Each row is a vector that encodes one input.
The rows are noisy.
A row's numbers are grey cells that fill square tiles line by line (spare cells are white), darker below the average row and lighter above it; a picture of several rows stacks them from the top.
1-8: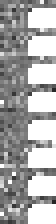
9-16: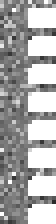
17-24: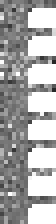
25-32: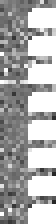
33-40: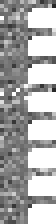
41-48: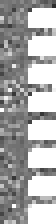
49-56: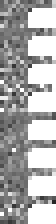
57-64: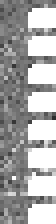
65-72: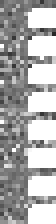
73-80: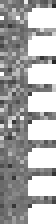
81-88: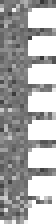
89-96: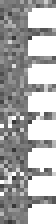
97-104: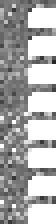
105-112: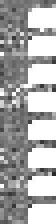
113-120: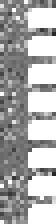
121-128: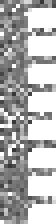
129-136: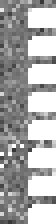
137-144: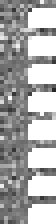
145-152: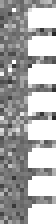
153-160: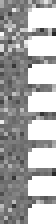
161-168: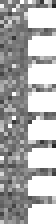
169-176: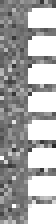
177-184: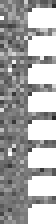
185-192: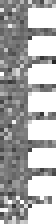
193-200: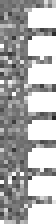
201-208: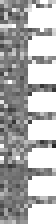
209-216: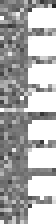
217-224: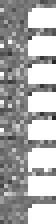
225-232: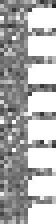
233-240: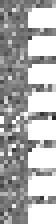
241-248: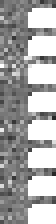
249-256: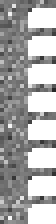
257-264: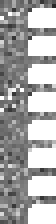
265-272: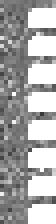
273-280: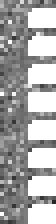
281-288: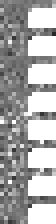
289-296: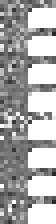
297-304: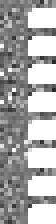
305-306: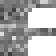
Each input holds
a node of a 19-node tree.
